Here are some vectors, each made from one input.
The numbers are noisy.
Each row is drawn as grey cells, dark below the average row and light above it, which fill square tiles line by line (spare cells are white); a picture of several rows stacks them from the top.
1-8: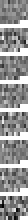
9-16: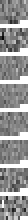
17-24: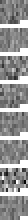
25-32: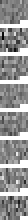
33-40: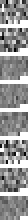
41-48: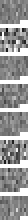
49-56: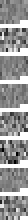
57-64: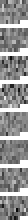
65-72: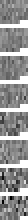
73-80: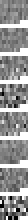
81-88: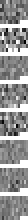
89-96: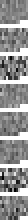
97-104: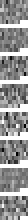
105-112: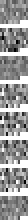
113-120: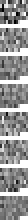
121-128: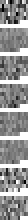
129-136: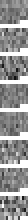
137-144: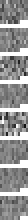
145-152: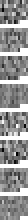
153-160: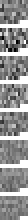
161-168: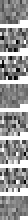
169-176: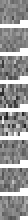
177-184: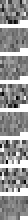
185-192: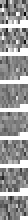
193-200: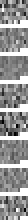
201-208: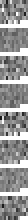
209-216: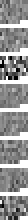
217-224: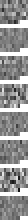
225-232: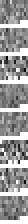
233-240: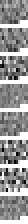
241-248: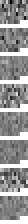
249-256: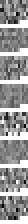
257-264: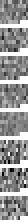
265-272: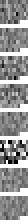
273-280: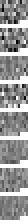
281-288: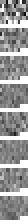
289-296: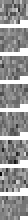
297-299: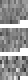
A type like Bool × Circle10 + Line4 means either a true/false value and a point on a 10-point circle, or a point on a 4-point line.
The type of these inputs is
Bool × Bool × Bool × Bool × Bool × Label9 + Line9.
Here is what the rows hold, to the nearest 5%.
About 90% of them hold one of 9 labels and five true/false values. The rest hold a point on a 9-point line.
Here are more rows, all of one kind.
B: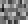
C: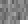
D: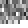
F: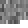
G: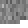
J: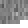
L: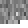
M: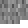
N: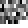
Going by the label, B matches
G and L.
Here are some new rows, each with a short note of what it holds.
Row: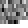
one of 9 labels and five true/false values
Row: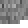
one of 9 labels and five true/false values
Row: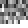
one of 9 labels and five true/false values
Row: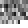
a point on a 9-point line
